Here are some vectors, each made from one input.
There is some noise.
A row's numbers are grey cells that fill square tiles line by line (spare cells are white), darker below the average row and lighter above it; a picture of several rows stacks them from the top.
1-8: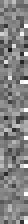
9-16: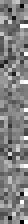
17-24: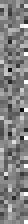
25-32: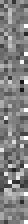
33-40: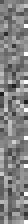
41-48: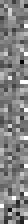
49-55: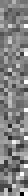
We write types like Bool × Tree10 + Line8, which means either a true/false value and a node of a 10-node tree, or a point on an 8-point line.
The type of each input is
Bool × Line6.
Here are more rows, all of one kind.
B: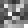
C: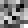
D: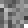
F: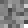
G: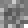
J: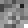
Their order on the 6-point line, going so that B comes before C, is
B, J, C, G, F, D.
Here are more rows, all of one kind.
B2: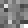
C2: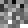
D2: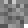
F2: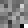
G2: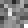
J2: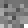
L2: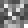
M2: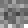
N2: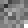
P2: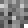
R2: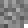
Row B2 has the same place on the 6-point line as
C2, G2 and L2.
